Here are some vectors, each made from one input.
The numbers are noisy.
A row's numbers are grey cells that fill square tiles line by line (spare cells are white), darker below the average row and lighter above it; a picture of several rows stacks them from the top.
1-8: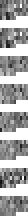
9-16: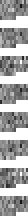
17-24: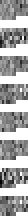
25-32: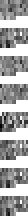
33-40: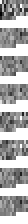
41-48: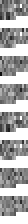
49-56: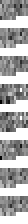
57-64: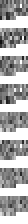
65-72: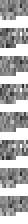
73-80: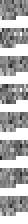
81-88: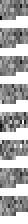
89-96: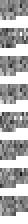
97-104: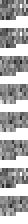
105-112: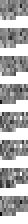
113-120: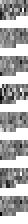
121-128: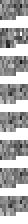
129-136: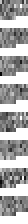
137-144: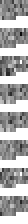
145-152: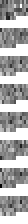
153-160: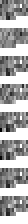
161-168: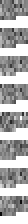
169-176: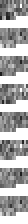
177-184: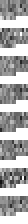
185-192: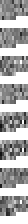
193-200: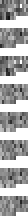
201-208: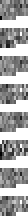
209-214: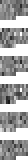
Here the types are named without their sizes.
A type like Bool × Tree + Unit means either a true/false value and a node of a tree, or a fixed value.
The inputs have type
Bool × List(Line).
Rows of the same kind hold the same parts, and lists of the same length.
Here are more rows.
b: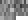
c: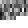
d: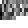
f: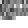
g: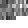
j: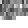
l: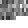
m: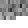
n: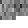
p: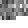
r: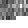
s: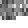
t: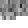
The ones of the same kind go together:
b, n
c, d
f, j, m, t
g, l, p, r, s

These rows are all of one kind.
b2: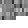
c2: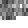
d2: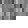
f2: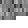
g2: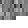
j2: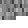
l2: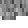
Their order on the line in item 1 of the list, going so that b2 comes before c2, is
d2, g2, f2, b2, j2, l2, c2.
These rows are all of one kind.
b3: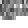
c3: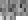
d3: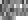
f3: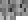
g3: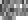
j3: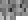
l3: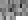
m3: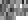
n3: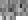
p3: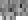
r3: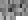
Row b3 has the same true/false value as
d3, g3 and m3.
